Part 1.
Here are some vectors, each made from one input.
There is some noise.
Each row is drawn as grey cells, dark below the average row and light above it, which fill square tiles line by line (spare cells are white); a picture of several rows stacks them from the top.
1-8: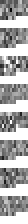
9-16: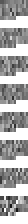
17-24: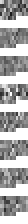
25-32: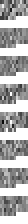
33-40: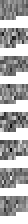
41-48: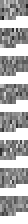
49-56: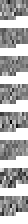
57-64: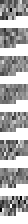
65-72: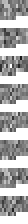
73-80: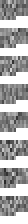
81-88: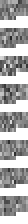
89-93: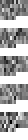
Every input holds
either one of 5 labels, or three true/false values.
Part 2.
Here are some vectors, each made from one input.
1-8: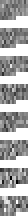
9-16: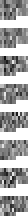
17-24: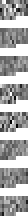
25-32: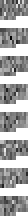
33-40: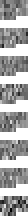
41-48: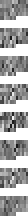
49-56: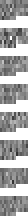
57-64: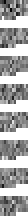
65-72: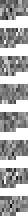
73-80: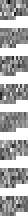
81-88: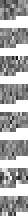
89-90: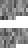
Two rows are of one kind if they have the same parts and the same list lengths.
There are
2 kinds of row.
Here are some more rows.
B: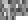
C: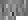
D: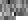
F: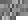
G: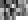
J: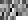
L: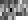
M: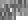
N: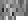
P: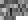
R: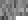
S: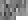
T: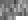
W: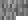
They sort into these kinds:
B, D, P
C, F, G, J, L, M, N, R, S, T, W

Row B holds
one of 5 labels.
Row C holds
three true/false values.
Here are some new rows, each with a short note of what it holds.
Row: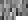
three true/false values
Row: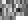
one of 5 labels
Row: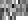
three true/false values
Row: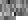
one of 5 labels
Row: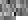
one of 5 labels
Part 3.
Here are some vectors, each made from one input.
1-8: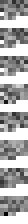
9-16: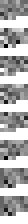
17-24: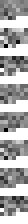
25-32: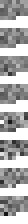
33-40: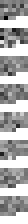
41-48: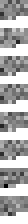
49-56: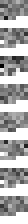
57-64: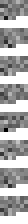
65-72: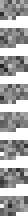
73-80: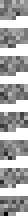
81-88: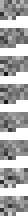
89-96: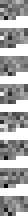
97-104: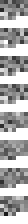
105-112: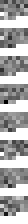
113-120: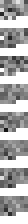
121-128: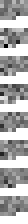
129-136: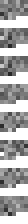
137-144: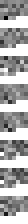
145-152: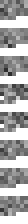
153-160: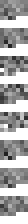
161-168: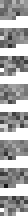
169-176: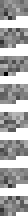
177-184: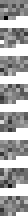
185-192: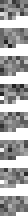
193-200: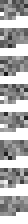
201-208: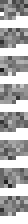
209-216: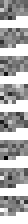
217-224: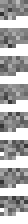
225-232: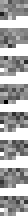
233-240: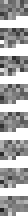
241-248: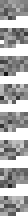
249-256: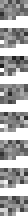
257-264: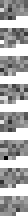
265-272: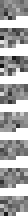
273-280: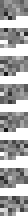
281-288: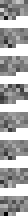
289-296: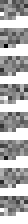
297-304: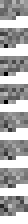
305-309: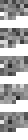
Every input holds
either a point on a 4-point line, or a point on an 8-point line.
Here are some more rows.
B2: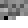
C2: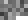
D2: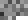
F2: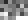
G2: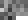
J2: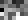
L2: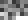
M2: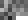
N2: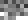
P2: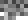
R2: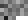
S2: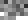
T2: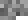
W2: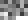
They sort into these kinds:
B2, C2, D2, G2, M2, R2, T2
F2, J2, L2, N2, P2, S2, W2

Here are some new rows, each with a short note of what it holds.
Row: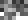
a point on a 4-point line
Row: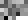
a point on an 8-point line
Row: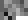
a point on an 8-point line
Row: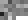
a point on an 8-point line
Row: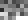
a point on a 4-point line
